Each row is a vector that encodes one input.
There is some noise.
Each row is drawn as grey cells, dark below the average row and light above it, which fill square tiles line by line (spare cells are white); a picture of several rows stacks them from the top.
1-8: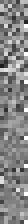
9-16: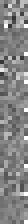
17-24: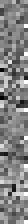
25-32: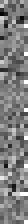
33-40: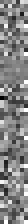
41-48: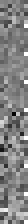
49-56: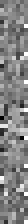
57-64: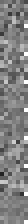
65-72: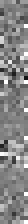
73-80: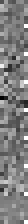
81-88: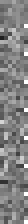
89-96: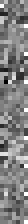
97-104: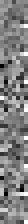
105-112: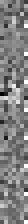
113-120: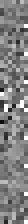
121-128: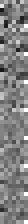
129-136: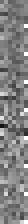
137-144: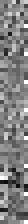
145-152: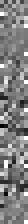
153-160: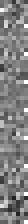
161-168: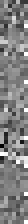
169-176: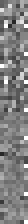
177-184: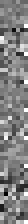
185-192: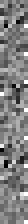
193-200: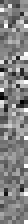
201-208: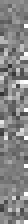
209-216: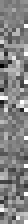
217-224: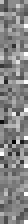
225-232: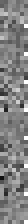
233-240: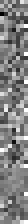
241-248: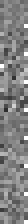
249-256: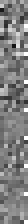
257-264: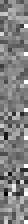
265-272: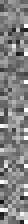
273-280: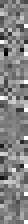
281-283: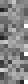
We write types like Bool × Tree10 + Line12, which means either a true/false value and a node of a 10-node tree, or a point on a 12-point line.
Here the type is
Label6 + Tree7 × Tree7 × Tree7 × (Tree7 + Unit).
